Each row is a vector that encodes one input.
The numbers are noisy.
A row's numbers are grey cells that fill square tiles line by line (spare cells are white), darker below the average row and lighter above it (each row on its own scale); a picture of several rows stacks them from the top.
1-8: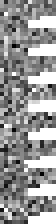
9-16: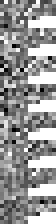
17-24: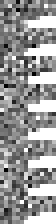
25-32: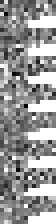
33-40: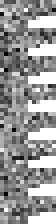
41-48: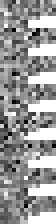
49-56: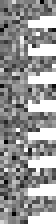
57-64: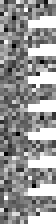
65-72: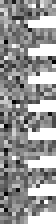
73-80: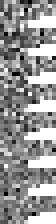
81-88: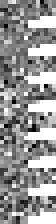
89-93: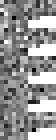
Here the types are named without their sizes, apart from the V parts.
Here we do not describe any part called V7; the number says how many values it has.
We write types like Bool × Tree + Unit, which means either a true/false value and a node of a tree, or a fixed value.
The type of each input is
Line × (Line + V7).
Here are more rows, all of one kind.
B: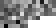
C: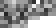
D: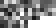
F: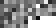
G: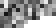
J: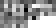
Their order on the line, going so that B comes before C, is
B, D, F, G, J, C.
